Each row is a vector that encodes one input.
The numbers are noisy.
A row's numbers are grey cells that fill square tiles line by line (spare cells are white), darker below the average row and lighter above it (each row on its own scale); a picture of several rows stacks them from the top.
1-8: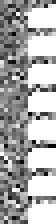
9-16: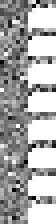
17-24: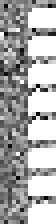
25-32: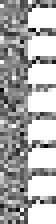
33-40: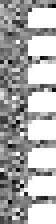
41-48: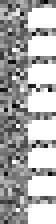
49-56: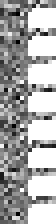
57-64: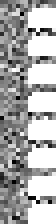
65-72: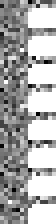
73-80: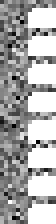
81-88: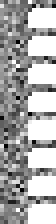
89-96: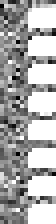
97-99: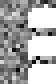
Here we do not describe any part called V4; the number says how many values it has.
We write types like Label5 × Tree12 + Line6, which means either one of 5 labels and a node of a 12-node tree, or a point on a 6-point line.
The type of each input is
Line5 × (Line7 + V4).
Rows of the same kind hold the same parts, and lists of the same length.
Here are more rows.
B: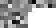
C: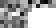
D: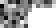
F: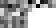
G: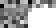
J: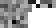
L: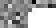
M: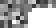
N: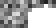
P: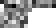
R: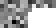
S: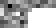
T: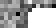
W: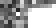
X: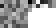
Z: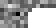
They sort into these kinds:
B, F, J, L, P, S, W
C, D, G, M, N, R, T, X, Z

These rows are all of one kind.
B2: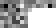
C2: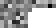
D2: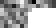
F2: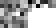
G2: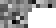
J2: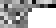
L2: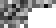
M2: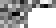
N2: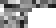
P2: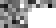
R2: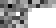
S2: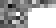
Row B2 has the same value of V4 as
C2, P2 and S2.
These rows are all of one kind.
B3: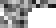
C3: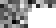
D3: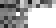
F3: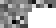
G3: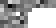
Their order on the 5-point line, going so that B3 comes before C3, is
G3, D3, B3, C3, F3.
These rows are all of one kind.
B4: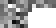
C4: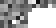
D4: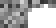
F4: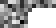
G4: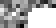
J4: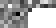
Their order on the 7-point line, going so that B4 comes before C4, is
J4, B4, C4, G4, F4, D4.
